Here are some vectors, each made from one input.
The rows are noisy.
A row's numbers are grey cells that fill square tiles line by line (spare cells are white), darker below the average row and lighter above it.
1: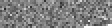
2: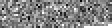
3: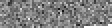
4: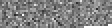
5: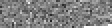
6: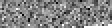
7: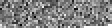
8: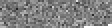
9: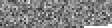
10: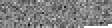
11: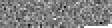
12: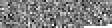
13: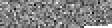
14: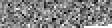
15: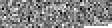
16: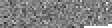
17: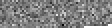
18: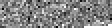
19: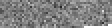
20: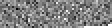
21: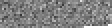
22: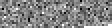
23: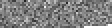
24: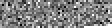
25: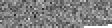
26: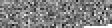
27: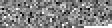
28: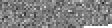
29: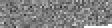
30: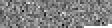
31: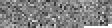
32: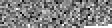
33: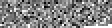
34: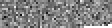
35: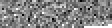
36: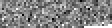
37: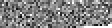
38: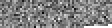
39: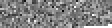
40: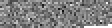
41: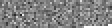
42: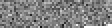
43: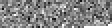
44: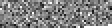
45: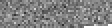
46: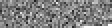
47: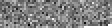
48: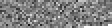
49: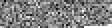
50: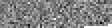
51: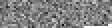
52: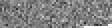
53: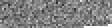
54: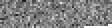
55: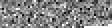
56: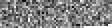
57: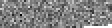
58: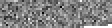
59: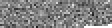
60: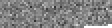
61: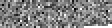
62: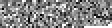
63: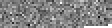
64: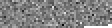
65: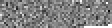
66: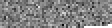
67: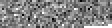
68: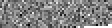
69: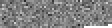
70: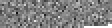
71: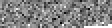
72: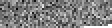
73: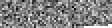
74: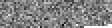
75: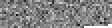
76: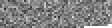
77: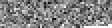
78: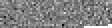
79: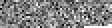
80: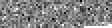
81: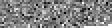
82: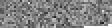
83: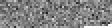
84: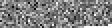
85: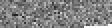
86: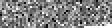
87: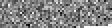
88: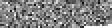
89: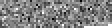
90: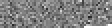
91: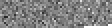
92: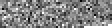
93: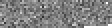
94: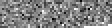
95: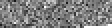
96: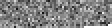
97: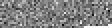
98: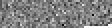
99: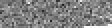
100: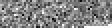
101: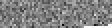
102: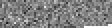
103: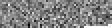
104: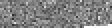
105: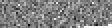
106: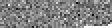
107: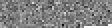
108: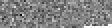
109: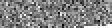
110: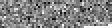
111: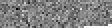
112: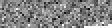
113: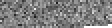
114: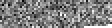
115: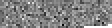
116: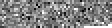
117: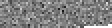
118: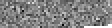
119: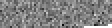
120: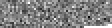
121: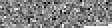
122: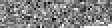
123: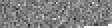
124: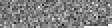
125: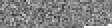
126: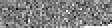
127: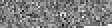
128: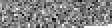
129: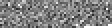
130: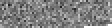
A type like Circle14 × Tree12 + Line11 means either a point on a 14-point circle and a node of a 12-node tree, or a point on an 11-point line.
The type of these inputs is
Line8 × List3(Line5).
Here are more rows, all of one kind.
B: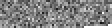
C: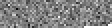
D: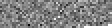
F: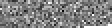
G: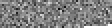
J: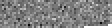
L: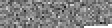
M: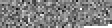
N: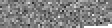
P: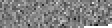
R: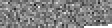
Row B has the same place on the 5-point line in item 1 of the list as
D and J.
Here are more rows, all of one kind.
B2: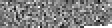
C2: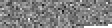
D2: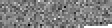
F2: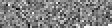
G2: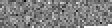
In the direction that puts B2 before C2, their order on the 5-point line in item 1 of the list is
B2, F2, D2, C2, G2.
